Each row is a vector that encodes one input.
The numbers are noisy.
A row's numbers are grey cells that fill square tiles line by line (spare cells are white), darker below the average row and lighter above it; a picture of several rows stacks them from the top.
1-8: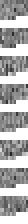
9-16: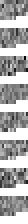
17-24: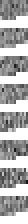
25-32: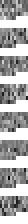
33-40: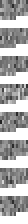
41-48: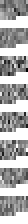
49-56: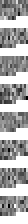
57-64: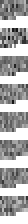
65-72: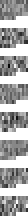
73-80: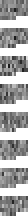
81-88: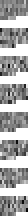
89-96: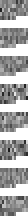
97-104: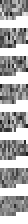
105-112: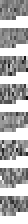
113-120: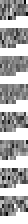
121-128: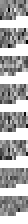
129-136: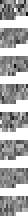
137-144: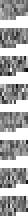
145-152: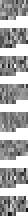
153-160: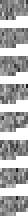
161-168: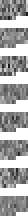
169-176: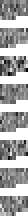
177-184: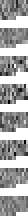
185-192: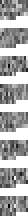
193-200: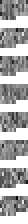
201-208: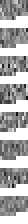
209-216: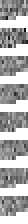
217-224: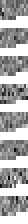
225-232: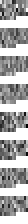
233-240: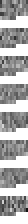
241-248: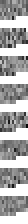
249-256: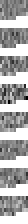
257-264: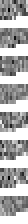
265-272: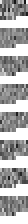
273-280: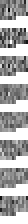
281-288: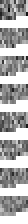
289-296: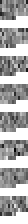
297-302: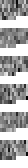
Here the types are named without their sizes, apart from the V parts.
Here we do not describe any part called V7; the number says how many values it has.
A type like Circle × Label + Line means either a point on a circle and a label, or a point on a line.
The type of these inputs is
Label × Label × V7 + List(Line).
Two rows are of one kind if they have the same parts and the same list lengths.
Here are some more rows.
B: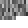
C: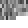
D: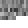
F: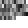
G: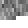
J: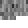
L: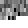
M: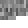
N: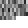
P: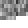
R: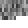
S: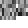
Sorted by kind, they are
B, F, N
C, M, P
D, G, L
J, R
S

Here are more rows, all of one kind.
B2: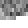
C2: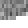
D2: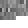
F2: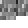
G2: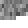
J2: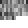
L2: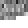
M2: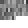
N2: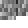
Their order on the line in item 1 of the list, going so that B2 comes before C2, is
L2, J2, M2, F2, D2, N2, B2, G2, C2.
